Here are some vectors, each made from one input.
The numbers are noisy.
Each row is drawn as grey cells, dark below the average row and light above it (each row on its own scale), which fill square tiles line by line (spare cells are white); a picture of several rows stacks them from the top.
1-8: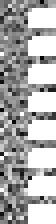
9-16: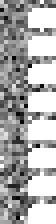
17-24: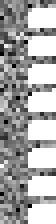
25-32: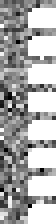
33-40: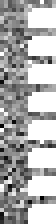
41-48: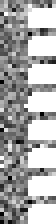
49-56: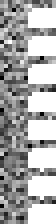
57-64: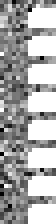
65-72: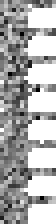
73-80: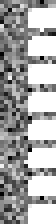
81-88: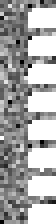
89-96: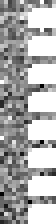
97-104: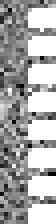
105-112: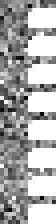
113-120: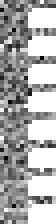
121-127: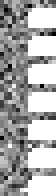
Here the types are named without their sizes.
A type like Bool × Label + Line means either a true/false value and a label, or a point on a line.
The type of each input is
Bool × Bool × Bool × Line + Circle.
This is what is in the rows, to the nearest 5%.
About 30% of them hold a point on a circle. The rest hold a point on a line and three true/false values.
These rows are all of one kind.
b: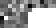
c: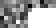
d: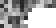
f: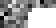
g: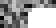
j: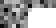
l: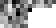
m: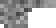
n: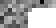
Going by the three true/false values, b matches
c and f.
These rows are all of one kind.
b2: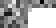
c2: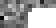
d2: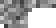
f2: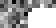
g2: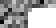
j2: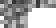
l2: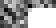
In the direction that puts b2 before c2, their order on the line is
b2, c2, f2, g2, l2, d2, j2.
